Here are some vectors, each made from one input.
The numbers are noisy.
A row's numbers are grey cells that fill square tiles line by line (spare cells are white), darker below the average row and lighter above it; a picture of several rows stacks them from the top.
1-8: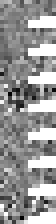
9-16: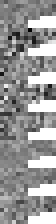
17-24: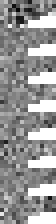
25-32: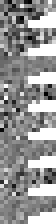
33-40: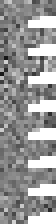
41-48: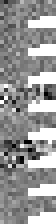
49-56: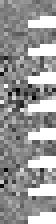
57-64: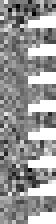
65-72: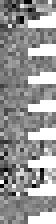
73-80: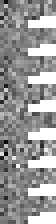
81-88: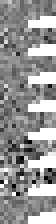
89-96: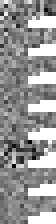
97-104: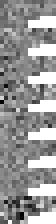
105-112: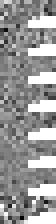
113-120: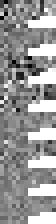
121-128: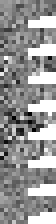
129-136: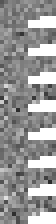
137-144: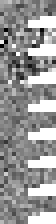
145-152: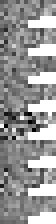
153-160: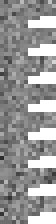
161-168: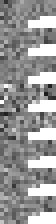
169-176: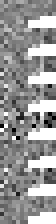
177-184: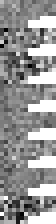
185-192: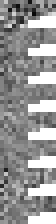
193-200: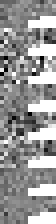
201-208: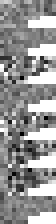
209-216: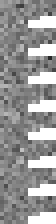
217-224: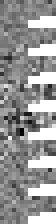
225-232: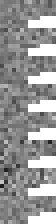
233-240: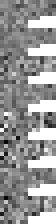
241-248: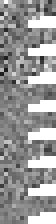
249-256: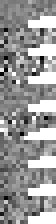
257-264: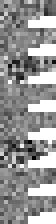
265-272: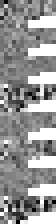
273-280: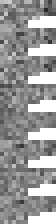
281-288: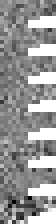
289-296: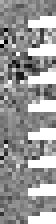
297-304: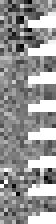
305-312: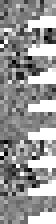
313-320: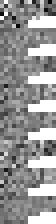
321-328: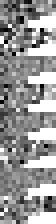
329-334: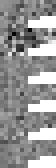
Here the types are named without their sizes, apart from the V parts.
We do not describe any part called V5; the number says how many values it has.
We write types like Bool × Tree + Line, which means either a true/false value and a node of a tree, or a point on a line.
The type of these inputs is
Circle × Label × List(V5) + Tree + Unit.
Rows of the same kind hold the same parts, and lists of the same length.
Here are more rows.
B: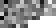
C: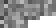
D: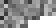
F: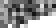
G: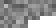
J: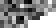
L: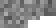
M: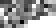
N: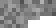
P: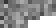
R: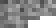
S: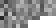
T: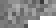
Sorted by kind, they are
B, L, S, T
C, D, G, P
F, J
M
N, R

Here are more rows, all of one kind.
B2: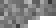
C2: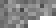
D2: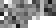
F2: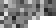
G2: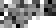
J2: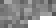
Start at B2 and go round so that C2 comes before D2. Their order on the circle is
B2, G2, F2, C2, D2, J2.
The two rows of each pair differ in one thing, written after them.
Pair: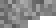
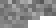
the value of V5 in item 1 of the list
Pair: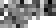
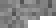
the place on the circle
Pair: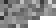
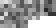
the value of V5 in item 1 of the list
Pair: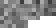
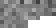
the place on the circle
